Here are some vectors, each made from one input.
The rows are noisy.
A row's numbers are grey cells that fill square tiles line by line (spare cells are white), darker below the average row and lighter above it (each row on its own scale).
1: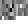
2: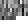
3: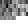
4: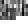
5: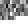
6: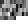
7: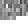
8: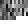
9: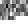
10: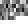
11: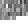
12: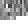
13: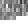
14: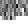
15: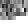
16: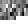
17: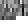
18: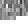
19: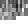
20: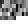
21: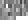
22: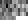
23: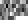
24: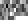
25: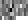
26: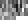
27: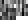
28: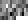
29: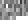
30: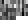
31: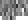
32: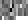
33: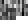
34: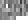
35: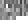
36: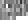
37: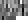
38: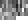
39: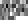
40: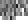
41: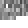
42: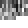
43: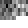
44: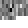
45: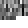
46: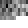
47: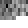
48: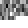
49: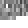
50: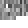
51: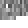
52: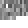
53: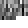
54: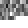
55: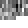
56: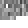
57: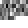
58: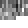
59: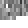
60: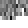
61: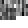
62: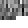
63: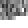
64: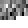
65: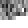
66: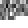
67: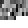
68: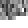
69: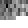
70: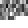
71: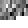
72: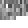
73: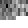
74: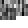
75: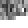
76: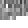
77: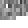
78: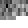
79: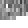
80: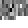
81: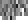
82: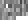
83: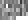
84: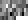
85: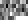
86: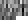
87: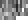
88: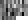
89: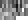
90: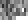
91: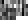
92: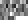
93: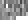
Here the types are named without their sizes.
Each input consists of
a label and a true/false value.
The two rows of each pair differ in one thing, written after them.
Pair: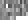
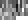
the label
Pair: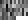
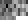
the true/false value
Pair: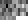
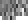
the label
